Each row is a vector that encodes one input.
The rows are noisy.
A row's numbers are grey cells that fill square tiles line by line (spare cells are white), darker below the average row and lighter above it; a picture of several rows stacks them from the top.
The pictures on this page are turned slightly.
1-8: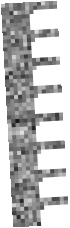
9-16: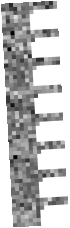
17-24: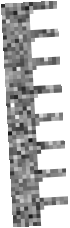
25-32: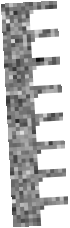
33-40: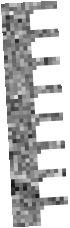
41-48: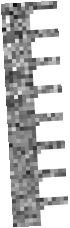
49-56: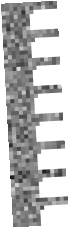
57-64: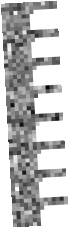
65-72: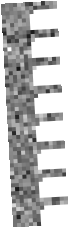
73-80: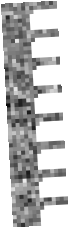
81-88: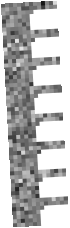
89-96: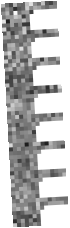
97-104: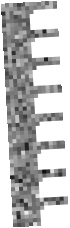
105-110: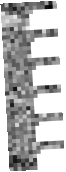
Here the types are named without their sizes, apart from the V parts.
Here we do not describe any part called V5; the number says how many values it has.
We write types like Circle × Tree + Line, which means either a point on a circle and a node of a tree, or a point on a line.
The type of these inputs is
Line × (Line + V5).
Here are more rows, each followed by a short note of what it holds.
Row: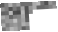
a point on each of two lines
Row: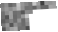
a point on each of two lines
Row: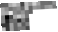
a point on each of two lines
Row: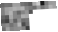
a point on each of two lines
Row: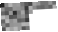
a point on each of two lines
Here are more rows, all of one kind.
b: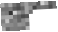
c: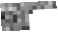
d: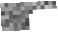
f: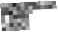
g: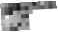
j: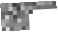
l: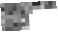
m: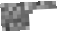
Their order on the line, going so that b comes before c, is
l, m, b, g, d, j, f, c.
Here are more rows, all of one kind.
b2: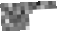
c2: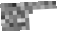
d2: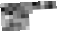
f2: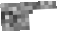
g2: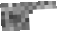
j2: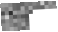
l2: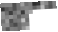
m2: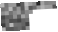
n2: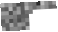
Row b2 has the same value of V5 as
c2, g2 and l2.
